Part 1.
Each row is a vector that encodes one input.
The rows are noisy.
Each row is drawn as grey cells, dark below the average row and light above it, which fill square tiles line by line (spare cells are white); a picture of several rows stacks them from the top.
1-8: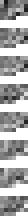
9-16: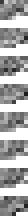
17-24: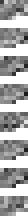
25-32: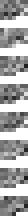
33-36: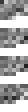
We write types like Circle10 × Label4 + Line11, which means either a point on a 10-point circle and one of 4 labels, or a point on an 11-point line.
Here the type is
Bool × Line5.
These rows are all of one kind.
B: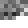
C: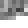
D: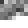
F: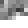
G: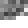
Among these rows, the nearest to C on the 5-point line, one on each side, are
F and G.
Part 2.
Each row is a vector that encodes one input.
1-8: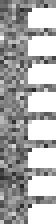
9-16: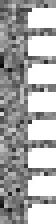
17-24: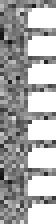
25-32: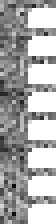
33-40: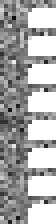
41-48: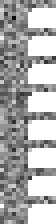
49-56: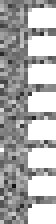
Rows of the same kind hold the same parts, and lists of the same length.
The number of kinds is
2.
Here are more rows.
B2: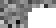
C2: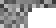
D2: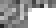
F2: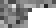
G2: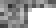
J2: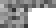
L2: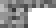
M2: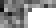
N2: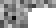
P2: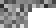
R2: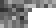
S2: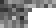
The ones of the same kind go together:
B2, C2, F2, M2, P2, R2, S2
D2, G2, J2, L2, N2

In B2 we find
a node of a 7-node tree.
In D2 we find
a point on a 6-point line.
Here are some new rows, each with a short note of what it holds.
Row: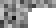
a point on a 6-point line
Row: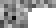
a point on a 6-point line
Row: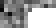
a node of a 7-node tree
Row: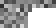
a node of a 7-node tree
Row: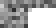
a point on a 6-point line
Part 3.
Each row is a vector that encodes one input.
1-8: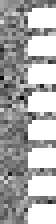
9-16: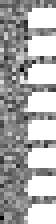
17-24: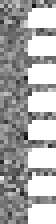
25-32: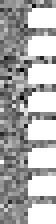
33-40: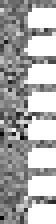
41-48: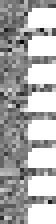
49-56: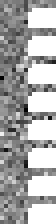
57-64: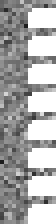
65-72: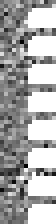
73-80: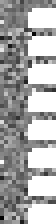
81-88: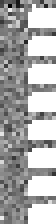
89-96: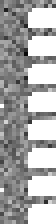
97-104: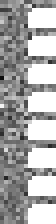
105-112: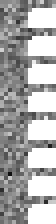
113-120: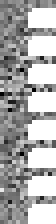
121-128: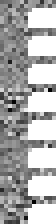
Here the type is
Label8 × Label8 + Unit.
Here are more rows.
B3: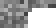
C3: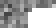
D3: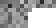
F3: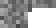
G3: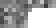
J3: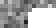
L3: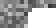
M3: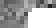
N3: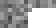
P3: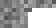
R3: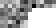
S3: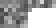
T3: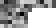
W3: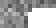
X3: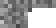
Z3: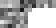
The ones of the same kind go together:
B3, C3, D3, F3, G3, J3, L3, M3, N3, P3, R3, S3, W3, X3, Z3
T3

